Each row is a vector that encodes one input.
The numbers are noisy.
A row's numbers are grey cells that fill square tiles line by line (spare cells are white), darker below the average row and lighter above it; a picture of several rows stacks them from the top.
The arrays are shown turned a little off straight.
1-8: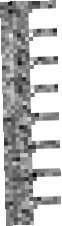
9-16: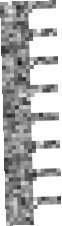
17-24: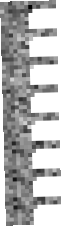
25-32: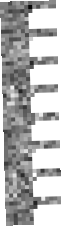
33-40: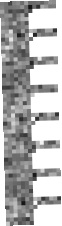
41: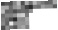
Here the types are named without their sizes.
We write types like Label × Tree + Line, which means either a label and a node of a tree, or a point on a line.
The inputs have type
Bool × Bool × Bool + Line.
